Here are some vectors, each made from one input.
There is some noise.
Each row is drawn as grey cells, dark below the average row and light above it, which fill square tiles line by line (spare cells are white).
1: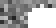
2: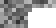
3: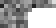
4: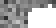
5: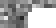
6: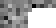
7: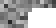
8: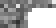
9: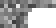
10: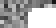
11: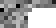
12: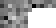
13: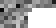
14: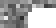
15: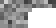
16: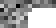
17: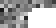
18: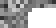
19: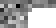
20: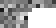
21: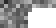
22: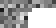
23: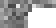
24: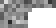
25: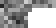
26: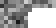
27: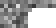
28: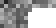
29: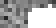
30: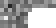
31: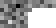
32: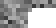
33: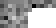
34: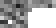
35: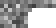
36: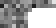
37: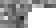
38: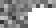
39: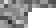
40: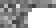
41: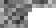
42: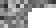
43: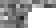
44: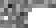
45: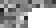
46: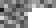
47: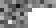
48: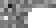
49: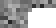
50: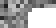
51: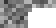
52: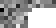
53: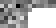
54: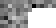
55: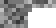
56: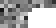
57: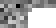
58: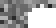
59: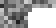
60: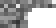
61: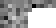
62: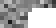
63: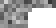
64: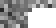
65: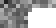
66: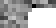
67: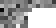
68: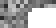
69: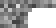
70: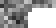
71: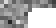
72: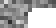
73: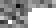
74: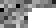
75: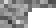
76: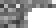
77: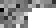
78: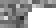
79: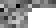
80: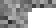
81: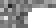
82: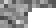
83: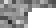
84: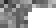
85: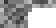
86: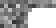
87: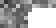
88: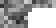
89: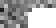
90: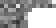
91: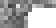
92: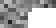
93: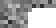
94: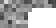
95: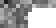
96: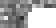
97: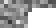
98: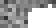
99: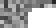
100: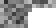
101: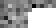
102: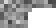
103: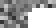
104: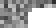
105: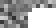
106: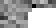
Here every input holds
a true/false value, together with either a point on a 6-point line, or a point on a 9-point line.
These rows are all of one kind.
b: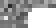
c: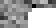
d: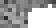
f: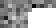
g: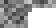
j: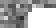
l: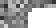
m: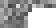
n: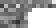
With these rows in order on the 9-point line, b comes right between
c and m.
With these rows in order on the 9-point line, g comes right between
d and l.
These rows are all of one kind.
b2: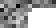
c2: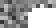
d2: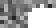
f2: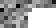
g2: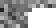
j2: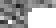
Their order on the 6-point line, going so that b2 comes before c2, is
j2, b2, f2, g2, c2, d2.
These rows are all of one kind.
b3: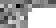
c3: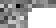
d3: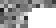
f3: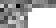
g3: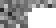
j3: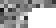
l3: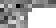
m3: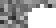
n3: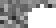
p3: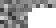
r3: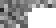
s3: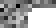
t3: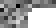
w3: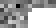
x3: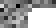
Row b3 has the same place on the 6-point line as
c3, f3, l3 and w3.
